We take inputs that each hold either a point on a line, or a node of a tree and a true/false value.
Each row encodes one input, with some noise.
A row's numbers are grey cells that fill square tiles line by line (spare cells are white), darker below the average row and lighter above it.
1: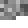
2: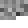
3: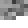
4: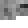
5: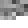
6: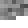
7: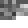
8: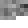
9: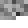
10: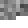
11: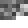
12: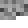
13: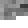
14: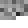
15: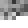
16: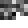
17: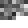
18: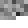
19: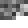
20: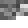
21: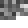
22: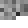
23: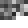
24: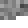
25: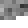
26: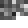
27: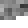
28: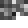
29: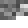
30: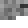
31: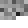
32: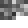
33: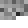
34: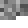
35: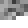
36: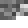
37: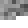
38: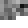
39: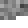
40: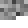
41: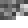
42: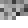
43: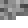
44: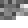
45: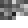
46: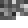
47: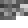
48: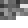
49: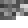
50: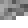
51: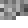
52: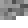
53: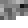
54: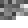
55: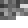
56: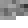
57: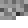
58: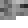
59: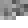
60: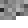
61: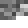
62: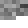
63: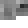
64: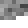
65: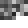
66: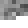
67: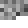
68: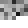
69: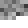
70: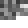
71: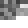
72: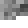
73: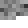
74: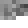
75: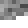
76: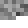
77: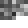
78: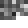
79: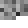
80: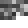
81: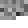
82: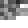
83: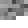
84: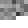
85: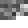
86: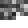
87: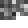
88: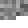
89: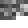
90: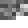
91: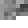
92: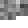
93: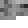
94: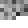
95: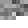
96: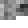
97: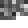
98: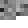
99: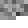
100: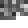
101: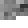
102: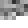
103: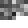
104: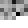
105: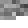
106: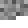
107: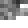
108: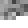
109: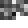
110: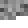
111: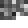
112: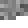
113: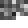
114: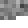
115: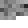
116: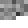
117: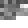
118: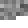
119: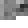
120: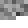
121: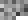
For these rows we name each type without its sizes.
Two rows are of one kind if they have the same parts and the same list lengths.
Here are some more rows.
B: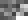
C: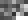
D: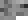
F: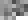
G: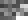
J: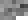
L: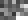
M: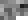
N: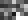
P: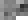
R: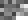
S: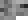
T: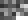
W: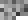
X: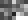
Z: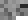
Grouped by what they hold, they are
B, C, G, L, N, R, T, X
D, F, J, M, P, S, W, Z

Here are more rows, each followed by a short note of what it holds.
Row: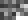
a point on a line
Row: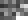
a point on a line
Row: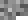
a node of a tree and a true/false value
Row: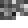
a point on a line
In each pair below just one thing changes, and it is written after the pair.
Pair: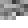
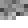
the node of the tree
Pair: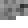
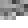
the node of the tree
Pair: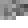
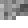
the node of the tree
